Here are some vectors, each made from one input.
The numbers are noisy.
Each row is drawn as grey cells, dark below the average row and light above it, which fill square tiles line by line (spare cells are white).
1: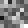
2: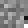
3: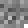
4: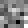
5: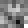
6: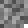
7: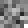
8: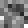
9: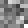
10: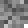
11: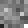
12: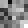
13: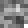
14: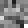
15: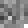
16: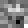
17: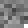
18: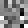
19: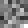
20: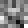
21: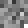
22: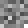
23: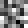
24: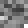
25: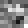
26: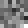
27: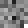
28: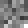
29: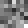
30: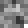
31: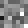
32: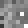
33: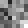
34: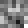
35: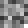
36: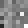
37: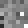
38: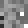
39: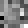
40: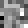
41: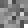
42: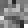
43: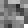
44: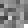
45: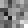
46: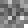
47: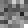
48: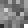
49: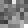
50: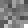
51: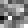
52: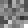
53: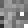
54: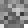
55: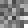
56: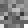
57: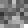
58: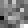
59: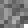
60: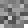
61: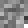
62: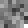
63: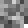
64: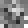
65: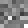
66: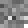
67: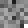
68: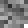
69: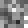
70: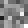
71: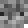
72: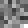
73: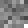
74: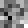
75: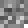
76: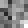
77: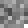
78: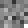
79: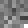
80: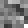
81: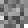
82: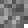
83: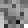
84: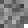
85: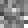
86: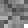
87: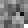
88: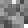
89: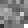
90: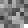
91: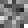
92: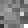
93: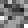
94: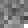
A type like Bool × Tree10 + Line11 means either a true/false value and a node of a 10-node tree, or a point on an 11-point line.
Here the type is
List2(Line9).
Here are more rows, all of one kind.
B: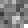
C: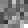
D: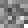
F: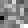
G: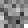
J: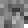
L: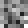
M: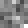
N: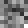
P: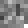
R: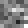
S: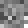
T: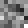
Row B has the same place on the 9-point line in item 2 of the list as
F, M and S.
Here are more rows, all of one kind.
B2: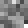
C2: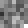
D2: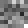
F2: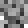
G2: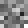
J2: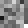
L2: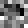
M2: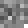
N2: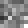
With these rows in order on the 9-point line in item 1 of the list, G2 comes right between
F2 and N2.
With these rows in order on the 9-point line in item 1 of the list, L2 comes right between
C2 and D2.
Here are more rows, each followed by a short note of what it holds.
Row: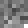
a list of one item
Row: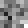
the empty list
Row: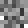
a list of two items
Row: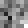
the empty list
